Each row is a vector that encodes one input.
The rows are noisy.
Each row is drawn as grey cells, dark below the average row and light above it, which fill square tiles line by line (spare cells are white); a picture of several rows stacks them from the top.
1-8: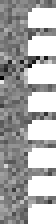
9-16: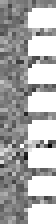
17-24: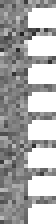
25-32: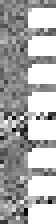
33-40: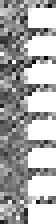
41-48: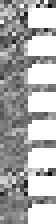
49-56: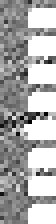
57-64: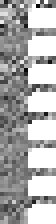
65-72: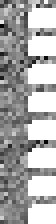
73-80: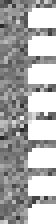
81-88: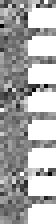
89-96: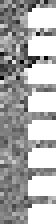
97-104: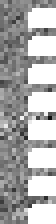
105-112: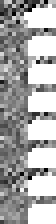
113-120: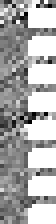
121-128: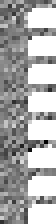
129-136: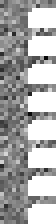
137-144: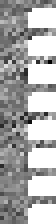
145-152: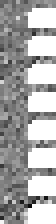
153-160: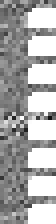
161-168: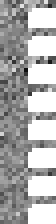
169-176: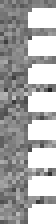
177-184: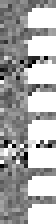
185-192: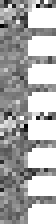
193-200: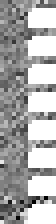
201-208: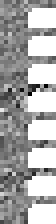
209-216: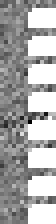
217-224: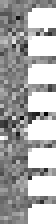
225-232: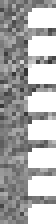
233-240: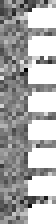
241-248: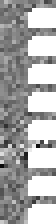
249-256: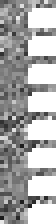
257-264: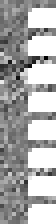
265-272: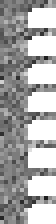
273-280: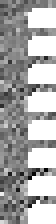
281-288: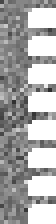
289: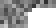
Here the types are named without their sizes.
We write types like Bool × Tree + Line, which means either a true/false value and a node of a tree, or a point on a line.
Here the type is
(Bool × Bool × Bool + Unit) × Tree × Tree.
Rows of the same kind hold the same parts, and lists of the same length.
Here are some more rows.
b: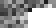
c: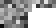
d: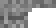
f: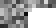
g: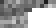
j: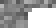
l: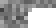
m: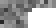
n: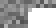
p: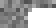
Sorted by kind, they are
b, c, g
d, f, j, l, m, n, p

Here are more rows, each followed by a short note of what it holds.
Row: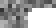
a node of each of two trees and three true/false values
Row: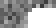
a node of each of two trees and three true/false values
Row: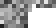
a node of each of two trees
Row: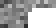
a node of each of two trees
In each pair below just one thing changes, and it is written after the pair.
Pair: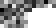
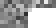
the node of one of the two trees
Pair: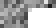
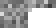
the node of one of the two trees
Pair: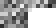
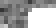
one of the three true/false values
